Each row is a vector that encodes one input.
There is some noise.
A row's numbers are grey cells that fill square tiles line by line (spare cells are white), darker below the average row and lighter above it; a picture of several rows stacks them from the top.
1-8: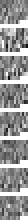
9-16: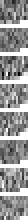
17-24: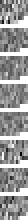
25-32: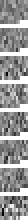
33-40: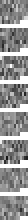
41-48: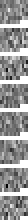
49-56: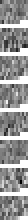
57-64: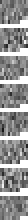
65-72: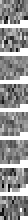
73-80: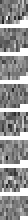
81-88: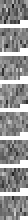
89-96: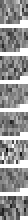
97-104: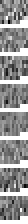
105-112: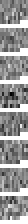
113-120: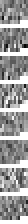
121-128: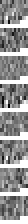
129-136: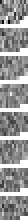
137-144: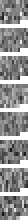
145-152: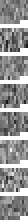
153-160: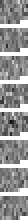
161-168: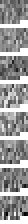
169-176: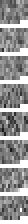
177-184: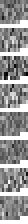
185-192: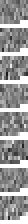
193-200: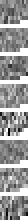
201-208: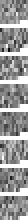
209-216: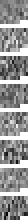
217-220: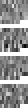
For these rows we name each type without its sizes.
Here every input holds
a point on a circle.
